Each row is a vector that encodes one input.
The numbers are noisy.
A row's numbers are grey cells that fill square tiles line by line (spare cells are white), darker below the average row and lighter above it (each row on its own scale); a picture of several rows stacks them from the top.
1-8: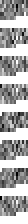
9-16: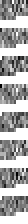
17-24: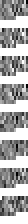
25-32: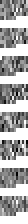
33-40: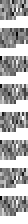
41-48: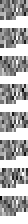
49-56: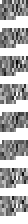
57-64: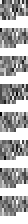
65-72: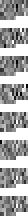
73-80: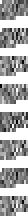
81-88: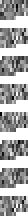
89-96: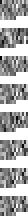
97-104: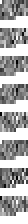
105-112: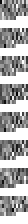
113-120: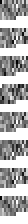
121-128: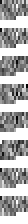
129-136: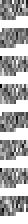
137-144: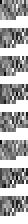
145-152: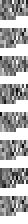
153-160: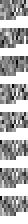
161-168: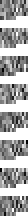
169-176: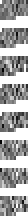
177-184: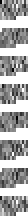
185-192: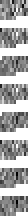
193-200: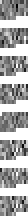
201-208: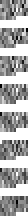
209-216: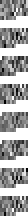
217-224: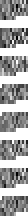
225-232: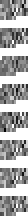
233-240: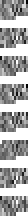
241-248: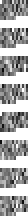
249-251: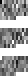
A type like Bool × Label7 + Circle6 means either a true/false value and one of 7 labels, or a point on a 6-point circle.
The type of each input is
Bool × Line10 + Tree16.
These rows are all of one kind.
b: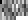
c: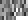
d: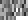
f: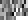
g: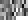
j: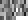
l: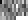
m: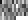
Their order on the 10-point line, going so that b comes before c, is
b, m, g, l, f, d, c, j.
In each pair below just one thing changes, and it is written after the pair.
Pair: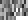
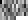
the true/false value
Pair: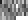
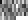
the place on the 10-point line
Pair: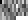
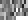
the true/false value
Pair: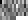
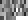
the true/false value
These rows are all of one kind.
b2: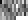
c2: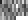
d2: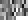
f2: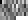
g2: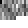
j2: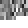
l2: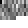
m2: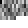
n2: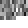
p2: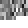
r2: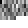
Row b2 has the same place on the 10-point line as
g2, j2 and p2.
